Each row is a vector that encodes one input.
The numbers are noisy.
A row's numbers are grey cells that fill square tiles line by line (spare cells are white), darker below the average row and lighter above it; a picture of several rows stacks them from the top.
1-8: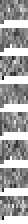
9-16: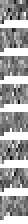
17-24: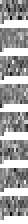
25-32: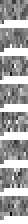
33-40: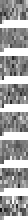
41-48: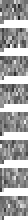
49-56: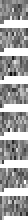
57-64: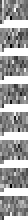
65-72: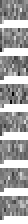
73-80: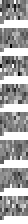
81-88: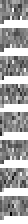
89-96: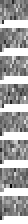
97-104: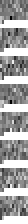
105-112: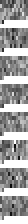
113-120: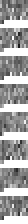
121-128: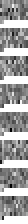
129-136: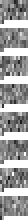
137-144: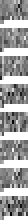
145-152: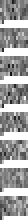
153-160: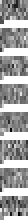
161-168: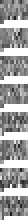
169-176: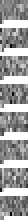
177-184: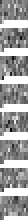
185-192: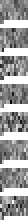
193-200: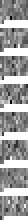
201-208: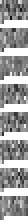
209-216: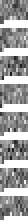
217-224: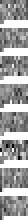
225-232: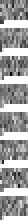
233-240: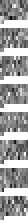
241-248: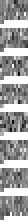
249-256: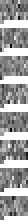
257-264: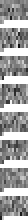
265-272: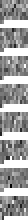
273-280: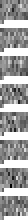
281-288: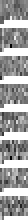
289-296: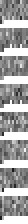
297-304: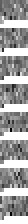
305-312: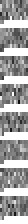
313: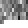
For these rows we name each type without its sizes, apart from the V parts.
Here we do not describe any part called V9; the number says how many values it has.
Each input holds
a point on a line, together with either a point on a line, or a value of V9.
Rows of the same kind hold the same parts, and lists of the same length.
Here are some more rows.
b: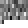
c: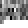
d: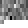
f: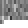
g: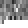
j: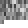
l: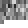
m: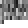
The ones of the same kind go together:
b, m
c, d, f, g, j, l

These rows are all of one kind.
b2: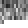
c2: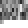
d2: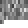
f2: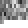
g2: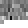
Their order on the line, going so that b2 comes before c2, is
g2, b2, c2, d2, f2.
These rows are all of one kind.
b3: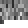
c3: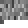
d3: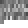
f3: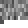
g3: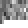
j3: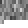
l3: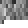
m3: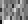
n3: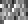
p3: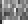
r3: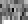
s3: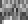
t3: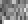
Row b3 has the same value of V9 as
c3, f3 and n3.
